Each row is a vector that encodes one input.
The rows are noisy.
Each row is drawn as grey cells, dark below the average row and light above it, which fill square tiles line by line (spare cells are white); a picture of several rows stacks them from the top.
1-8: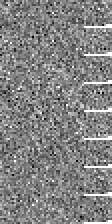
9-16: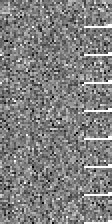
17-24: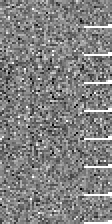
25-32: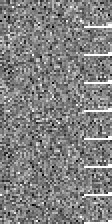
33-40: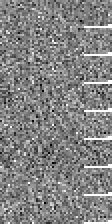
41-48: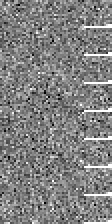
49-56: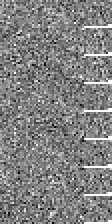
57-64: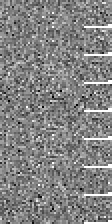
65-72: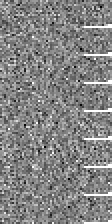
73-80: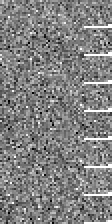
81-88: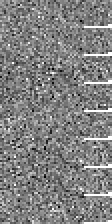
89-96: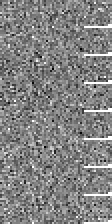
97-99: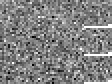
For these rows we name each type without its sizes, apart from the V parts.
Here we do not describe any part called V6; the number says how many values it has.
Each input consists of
three true/false values, together with either a point on a line, or a value of V6.
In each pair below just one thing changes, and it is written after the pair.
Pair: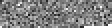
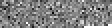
the place on the line
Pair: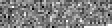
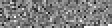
the place on the line
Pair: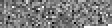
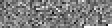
one of the three true/false values
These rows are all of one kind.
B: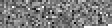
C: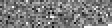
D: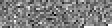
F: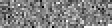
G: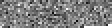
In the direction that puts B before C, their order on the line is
G, D, B, C, F.
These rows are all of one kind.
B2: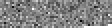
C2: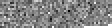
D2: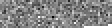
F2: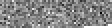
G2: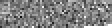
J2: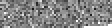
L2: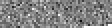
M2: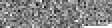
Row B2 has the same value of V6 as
C2 and M2.
